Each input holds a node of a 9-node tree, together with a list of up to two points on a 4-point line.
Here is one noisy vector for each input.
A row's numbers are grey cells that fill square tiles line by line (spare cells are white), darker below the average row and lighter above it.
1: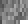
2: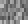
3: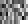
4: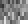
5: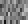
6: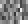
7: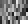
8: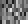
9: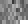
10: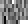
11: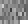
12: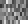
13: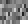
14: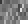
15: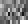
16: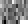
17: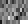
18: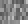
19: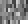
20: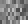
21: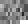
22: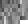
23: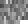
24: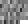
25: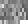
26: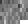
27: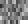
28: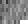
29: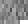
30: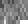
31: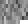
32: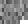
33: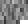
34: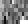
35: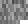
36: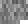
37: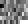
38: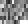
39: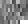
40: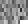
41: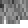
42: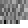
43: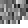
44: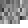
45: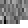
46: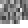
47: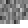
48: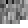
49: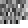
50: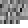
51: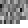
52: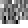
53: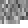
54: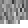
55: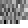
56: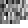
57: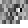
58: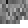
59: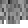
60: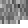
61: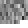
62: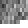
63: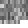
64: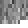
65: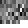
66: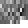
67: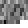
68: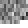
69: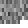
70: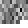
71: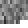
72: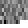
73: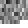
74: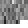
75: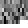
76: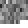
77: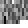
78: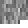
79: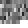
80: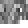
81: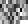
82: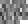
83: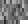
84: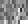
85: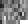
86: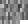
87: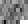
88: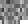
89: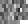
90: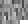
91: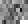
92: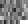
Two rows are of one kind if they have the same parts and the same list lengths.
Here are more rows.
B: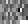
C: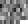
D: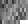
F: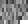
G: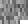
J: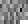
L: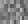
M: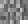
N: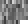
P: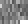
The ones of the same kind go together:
B, G, L, M, P
C, J, N
D, F

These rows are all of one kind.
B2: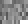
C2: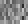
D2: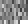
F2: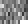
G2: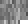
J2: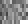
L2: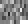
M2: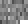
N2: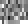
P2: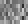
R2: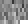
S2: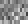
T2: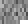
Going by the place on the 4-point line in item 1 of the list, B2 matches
L2, M2 and T2.
